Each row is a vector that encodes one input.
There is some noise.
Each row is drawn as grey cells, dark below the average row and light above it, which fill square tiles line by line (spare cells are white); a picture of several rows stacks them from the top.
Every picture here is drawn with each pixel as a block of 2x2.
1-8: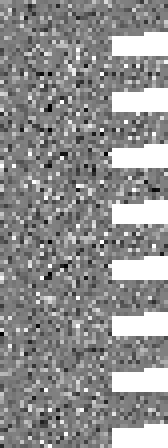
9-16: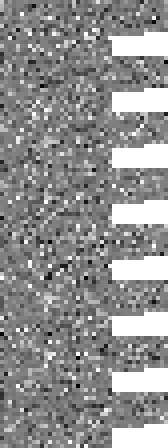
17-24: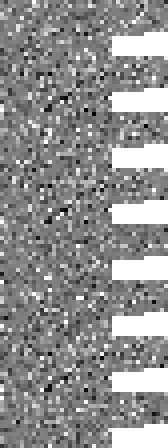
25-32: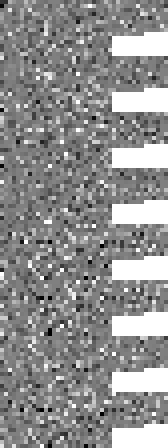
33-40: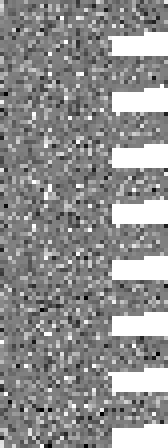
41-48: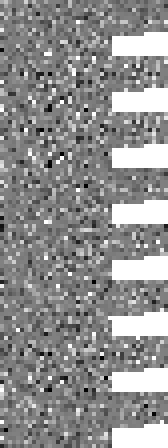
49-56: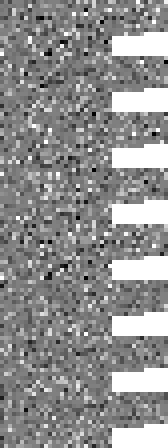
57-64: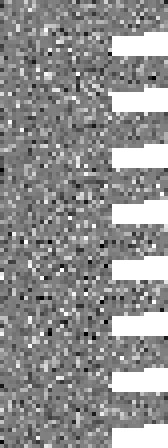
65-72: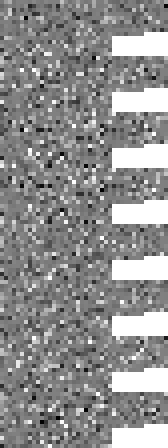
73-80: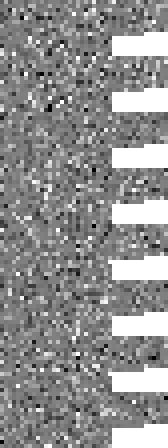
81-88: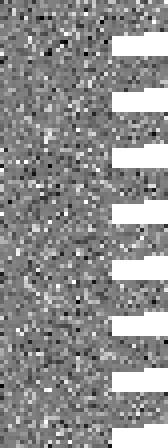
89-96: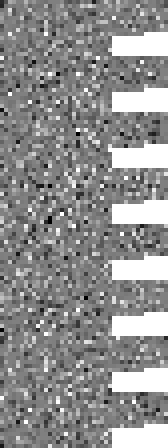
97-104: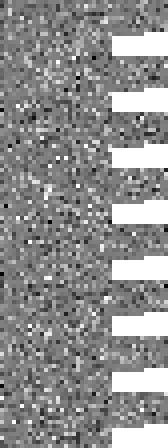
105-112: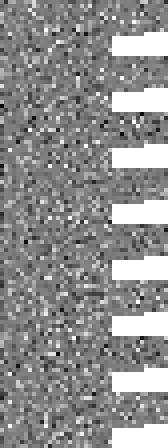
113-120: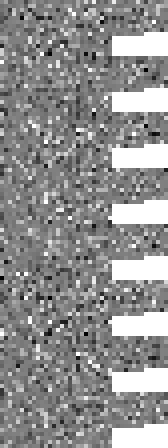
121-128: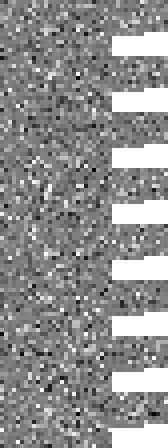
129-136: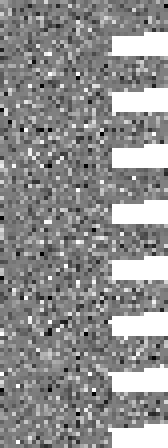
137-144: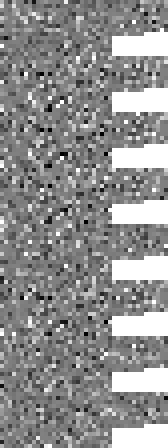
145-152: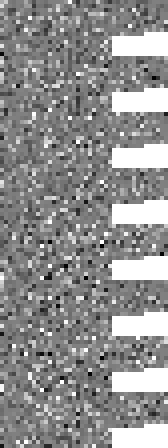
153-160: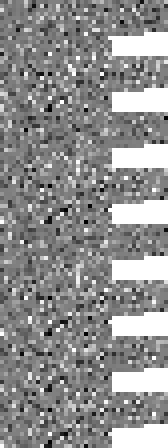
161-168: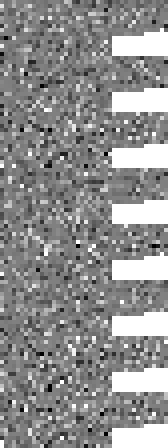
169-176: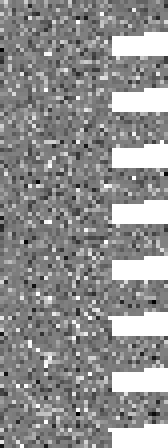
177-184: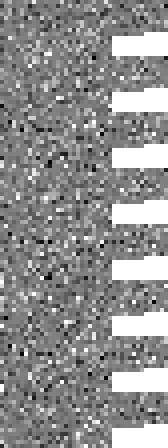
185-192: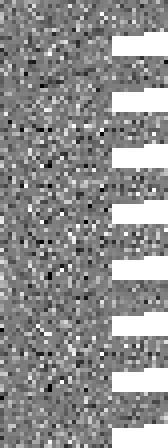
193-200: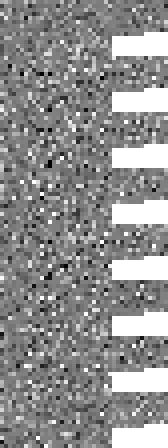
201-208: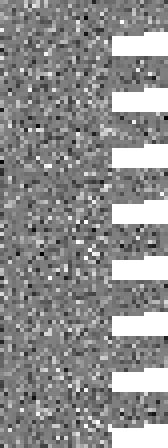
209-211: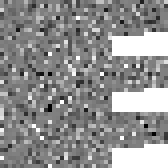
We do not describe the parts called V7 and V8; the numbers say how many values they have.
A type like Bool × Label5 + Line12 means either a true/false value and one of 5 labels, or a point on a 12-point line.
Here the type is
List2(Circle6) × V7 × V8.
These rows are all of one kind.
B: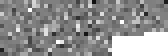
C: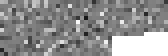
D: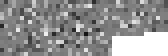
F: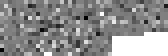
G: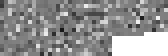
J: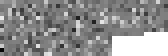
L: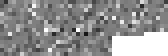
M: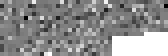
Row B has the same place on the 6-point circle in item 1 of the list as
D and L.
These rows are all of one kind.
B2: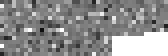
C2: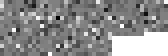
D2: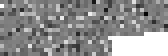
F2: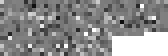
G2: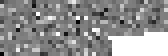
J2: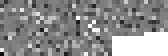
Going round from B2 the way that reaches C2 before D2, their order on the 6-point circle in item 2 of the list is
B2, J2, F2, C2, D2, G2.
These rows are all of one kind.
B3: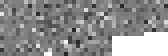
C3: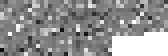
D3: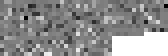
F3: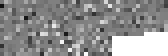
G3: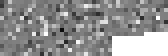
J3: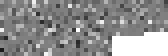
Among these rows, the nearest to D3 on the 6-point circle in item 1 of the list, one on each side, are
B3 and F3.
